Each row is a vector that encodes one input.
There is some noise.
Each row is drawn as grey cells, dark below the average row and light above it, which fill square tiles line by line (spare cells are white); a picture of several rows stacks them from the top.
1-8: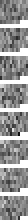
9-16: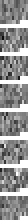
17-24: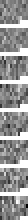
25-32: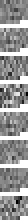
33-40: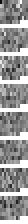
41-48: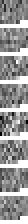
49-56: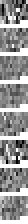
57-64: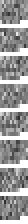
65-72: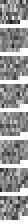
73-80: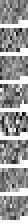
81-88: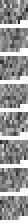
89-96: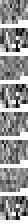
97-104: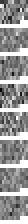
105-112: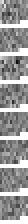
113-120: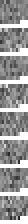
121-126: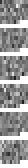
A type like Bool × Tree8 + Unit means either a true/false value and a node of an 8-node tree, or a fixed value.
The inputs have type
List2(Line7).
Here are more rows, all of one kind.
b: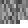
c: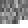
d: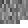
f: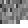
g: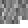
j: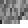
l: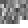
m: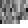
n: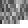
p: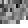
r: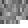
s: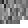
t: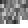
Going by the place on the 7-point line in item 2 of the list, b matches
f, g and m.
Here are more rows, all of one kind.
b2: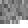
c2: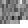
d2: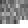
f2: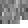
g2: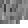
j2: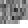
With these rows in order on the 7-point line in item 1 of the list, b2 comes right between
f2 and g2.
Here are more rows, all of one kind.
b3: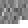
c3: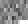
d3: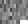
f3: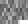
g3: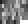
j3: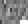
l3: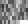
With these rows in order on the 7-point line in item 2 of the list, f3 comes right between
b3 and c3.
